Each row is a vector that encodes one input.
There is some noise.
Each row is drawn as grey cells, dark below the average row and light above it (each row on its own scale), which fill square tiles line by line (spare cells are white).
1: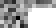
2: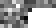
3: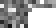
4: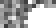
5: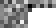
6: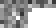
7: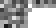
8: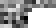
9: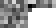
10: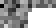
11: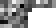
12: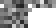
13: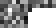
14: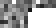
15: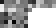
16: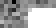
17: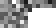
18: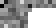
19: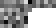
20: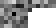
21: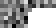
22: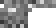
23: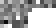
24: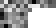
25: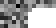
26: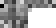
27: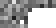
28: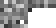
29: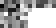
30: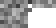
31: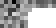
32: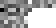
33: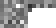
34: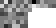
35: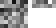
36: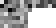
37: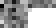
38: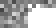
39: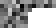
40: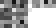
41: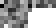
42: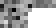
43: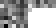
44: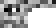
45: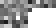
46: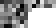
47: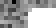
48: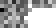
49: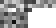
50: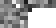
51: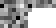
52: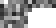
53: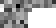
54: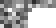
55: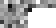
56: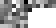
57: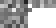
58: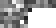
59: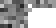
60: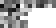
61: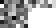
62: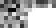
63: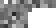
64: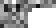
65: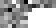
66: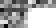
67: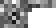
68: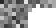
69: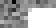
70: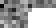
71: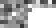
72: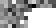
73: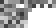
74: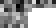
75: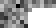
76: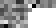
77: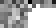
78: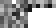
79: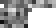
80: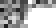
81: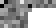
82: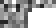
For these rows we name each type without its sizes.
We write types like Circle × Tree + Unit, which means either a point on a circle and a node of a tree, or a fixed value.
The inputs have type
(Bool × Bool × Bool × Bool + Unit) × Line × Line.
